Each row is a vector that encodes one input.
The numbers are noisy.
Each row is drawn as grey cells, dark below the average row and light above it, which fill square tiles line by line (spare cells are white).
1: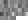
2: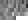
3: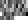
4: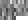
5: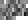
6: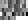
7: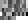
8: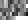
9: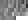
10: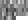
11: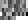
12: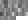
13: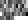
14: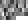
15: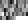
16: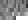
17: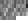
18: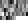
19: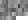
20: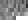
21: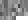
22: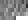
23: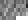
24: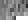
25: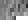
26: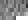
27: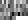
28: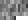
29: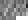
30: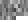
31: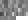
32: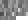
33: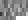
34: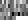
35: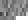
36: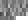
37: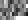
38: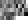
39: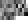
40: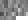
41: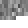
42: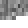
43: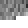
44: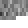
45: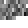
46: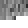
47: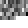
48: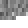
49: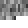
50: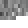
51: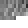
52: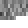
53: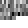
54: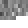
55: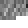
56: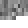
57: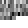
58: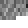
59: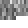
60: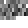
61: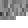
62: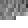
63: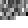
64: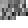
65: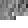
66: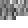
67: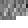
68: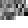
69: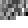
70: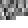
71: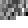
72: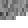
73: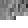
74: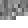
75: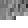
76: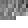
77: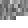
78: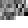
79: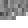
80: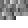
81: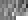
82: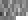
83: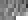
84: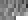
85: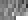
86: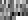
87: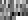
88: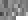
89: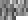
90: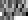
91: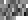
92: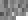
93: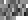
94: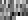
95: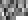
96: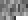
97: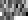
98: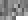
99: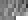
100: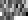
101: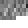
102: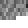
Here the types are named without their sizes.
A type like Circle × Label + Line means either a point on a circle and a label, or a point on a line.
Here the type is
Bool × Label + List(Line).
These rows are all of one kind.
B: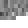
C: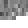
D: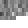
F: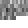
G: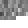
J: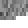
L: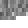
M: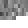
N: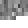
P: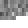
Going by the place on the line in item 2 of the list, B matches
F and P.
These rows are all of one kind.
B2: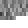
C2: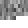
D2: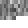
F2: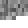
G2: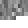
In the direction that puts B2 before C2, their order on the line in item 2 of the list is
F2, B2, C2, G2, D2.
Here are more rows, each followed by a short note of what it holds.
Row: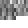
a list of two items
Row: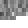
a list of two items
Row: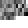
a label and a true/false value
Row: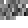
a label and a true/false value
